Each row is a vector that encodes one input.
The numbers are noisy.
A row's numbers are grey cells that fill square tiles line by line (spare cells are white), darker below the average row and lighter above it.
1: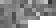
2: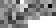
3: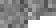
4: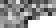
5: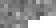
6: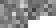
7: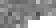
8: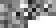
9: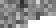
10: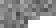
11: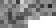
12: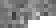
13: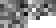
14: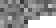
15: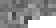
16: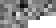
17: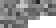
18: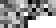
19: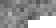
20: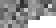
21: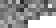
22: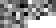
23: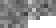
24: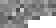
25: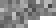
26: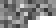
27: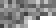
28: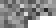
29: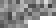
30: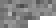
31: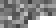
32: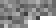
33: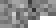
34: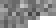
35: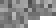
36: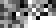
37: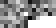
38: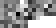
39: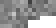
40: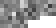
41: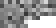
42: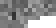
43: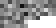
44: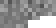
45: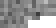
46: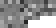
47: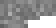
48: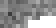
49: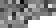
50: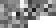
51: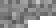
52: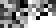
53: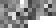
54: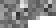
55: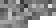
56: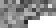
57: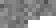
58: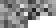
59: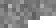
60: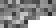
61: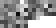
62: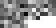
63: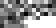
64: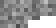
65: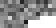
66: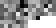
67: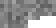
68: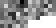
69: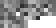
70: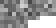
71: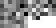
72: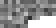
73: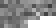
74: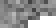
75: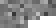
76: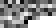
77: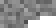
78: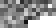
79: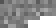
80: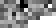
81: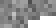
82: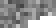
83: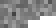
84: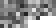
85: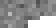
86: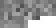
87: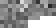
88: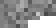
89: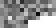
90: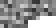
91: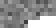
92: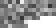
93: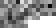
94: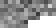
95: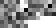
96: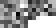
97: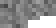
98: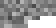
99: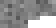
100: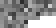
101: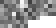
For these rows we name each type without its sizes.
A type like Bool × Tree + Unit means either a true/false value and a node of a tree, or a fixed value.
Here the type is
(Bool × Bool × Bool × Bool + Label) × Label × Label.
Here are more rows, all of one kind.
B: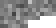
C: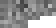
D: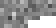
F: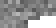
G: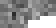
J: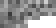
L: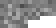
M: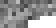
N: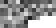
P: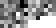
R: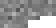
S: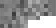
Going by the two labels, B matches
L, M and N.
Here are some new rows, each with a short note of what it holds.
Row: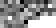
two labels and four true/false values
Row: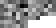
two labels and four true/false values
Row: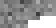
two labels and four true/false values
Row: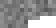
two labels and four true/false values
